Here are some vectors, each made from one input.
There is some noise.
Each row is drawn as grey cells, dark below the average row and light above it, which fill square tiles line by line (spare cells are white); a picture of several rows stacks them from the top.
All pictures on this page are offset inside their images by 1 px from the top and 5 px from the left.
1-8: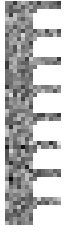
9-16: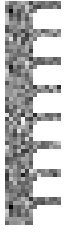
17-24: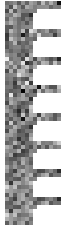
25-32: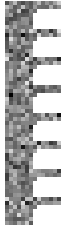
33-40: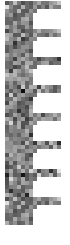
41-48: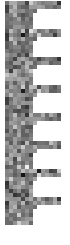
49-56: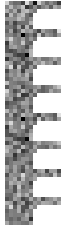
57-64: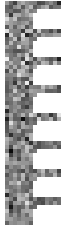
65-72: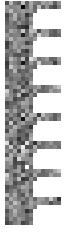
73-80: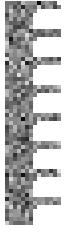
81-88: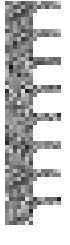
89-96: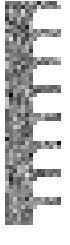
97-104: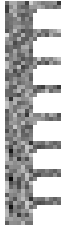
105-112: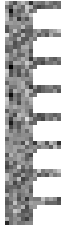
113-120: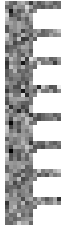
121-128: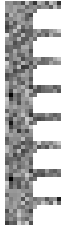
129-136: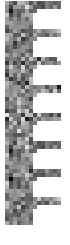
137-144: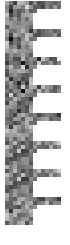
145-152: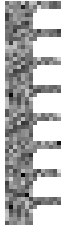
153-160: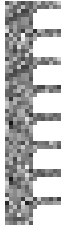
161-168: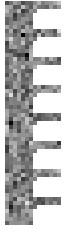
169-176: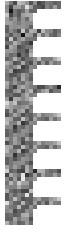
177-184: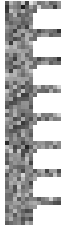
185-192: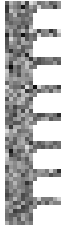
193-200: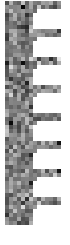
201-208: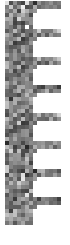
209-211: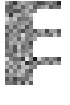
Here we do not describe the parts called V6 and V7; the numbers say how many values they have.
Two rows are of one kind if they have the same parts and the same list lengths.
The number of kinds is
3.
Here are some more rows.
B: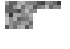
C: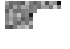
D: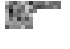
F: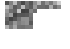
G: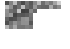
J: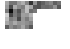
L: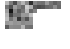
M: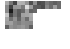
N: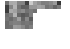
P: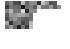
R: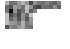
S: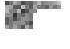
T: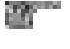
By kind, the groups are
B, T
C, N, P
D, F, G, J, L, M, R, S

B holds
a point on a 4-point line and a true/false value.
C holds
a point on a 5-point line and a value of V7.
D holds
a true/false value and a value of V6.
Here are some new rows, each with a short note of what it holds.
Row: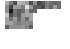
a true/false value and a value of V6
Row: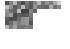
a true/false value and a value of V6
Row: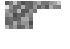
a true/false value and a value of V6
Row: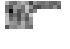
a true/false value and a value of V6
